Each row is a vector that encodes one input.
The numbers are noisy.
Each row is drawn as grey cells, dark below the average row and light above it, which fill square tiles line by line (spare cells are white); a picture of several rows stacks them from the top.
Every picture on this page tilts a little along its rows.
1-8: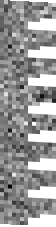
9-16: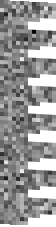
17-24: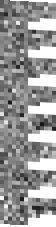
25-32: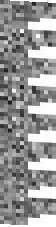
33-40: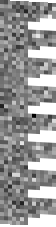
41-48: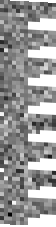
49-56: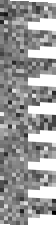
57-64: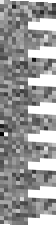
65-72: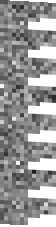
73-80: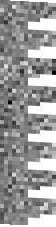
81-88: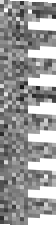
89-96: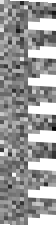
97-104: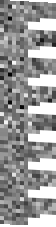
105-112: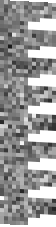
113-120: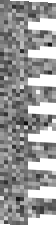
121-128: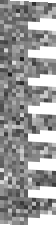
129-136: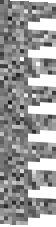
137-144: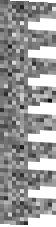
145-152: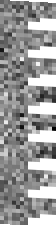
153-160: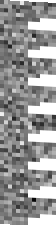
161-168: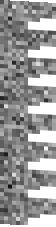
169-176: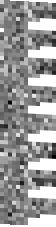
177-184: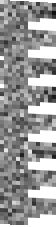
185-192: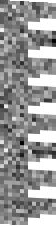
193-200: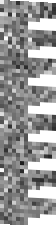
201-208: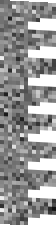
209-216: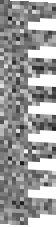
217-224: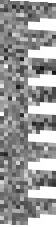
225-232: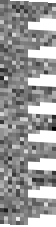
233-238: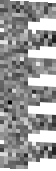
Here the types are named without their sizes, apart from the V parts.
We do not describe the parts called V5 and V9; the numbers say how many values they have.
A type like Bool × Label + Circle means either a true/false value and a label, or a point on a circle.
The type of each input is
Bool × Bool × Bool + (Line + V5) × Tree + V9.
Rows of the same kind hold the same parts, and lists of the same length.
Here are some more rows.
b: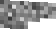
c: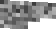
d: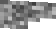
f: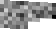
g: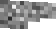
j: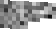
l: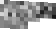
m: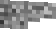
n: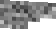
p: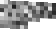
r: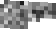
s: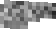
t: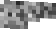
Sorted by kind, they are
b, g
c, d, n
f, l, p, r, s, t
j, m

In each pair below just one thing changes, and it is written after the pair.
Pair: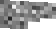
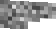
the place on the line
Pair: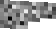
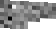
the place on the line
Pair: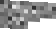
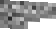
the place on the line
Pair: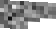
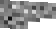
the node of the tree
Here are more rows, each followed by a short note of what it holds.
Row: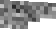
three true/false values
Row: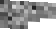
a point on a line and a node of a tree
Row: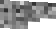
three true/false values
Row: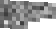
a node of a tree and a value of V5
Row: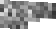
a value of V9
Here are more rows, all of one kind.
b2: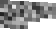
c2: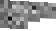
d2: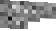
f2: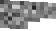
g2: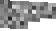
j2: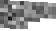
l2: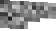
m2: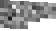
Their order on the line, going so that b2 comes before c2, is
j2, f2, l2, g2, d2, m2, b2, c2.
